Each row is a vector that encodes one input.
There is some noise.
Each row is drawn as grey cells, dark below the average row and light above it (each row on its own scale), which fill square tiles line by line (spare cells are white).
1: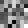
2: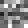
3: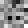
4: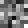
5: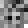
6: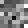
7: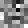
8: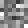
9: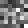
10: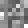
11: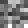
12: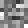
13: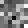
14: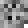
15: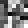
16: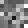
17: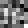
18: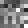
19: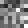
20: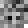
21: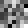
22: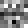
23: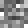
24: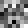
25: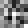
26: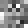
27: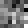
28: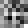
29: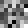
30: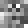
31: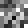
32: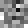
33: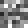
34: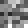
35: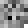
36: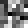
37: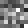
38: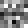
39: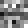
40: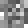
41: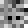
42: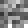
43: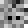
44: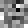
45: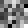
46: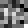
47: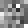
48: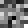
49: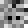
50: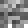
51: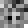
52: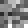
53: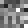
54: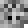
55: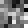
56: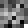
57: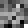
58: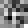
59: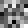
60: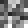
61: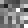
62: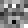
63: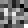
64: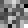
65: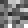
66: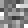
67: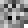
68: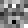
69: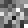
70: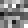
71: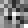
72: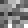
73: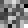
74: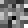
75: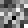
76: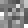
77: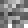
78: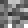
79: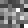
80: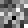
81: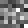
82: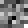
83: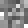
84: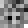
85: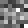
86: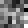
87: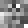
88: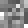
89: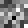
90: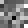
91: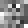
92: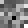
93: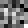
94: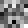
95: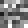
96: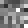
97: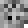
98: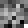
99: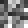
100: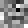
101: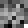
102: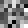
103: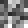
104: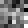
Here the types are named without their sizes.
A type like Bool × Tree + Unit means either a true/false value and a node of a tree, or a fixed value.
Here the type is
Bool × Bool × Bool × Bool + Line.
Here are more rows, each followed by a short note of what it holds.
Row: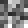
a point on a line
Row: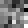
four true/false values
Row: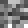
a point on a line
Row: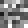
a point on a line
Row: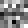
a point on a line
